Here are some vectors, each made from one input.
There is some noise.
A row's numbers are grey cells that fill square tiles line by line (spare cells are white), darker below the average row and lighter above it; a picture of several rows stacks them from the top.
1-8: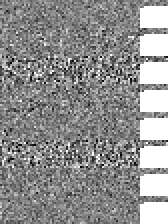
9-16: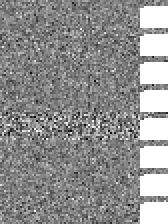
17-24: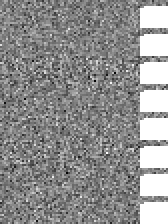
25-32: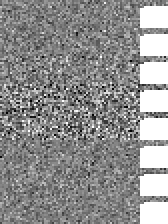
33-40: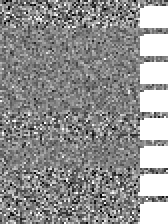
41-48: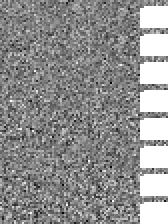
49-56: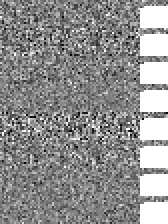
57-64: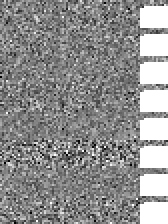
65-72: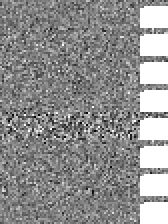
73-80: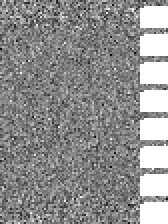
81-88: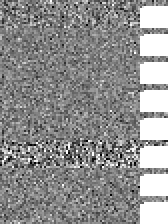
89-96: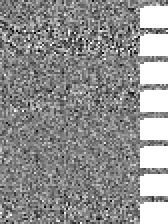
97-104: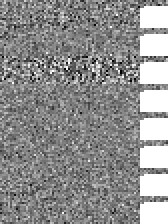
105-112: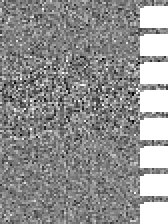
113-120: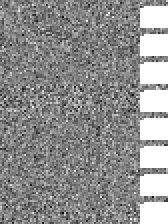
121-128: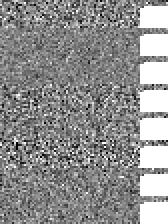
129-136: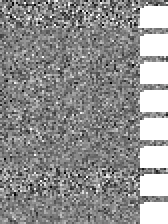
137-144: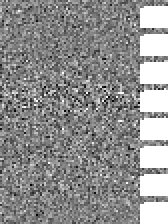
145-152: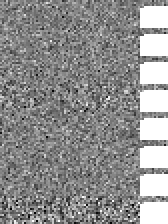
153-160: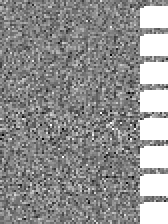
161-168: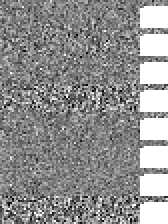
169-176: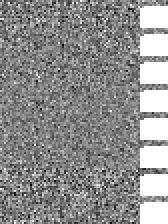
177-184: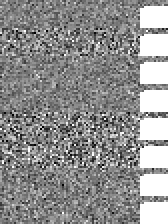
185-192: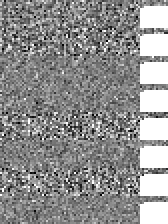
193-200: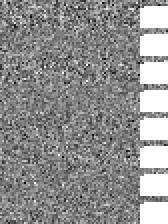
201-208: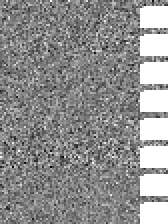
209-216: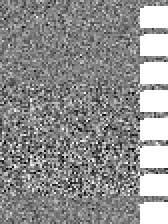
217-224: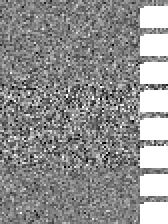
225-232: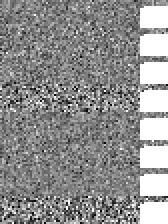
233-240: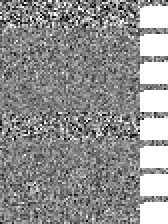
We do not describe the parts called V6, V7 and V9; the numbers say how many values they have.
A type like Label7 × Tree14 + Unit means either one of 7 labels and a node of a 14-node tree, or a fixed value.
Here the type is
(Bool × Bool × Bool × V9 + Label5 × V7) × Label5 × Label5 + V6.
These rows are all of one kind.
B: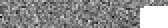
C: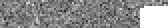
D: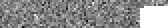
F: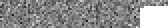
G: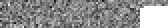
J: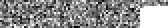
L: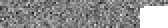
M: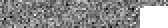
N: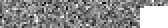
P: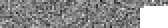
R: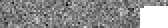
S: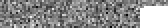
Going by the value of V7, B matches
C, D, N and P.
